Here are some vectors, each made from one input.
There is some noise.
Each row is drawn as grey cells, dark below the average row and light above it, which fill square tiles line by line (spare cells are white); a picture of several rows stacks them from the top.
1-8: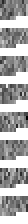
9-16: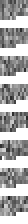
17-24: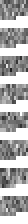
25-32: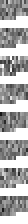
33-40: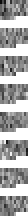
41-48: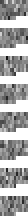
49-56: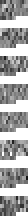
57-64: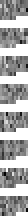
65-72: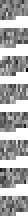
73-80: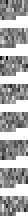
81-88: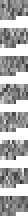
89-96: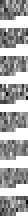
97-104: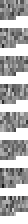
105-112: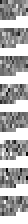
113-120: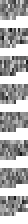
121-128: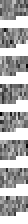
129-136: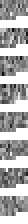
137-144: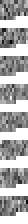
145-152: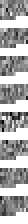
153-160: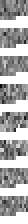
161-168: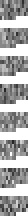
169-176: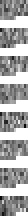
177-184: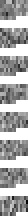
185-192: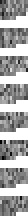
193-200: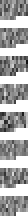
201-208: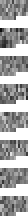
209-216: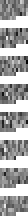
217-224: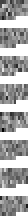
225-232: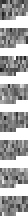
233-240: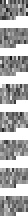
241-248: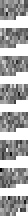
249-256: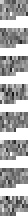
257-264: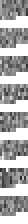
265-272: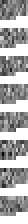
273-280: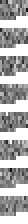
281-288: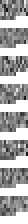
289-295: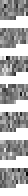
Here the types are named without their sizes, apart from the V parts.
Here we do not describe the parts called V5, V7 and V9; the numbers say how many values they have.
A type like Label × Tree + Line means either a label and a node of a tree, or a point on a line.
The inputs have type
List(Line) × V9 + V5 × V7.
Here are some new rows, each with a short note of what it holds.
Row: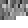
a value of V9, together with a list of two items
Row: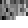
a value of V5 and a value of V7
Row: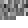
a value of V5 and a value of V7
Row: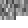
a value of V9, together with a list of three items
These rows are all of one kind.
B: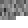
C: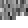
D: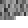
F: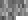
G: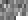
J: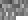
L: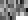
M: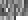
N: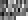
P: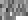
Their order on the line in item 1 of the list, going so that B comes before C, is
B, N, M, J, C, D, F, L, G, P.
